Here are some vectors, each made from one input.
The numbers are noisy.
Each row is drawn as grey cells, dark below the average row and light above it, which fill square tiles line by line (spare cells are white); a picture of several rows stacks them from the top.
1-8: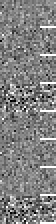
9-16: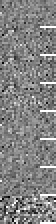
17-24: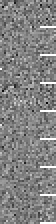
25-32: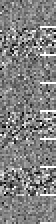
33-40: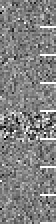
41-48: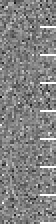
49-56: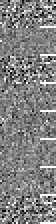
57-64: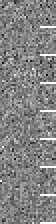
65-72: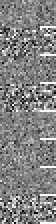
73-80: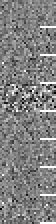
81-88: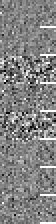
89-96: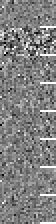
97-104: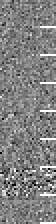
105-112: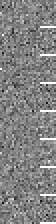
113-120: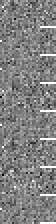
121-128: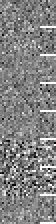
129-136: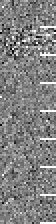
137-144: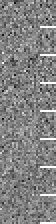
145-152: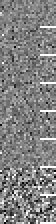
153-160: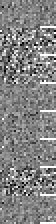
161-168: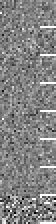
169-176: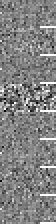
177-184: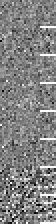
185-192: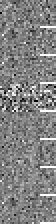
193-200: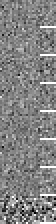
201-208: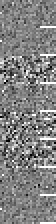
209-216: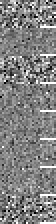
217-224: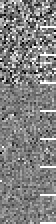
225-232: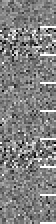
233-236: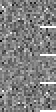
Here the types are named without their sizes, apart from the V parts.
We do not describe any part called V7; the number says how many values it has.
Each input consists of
either two values of V7, or a list of points on a line.
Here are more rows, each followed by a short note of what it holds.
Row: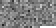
a list of two items
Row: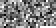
the empty list
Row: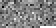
a list of one item
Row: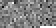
a list of one item
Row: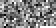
the empty list
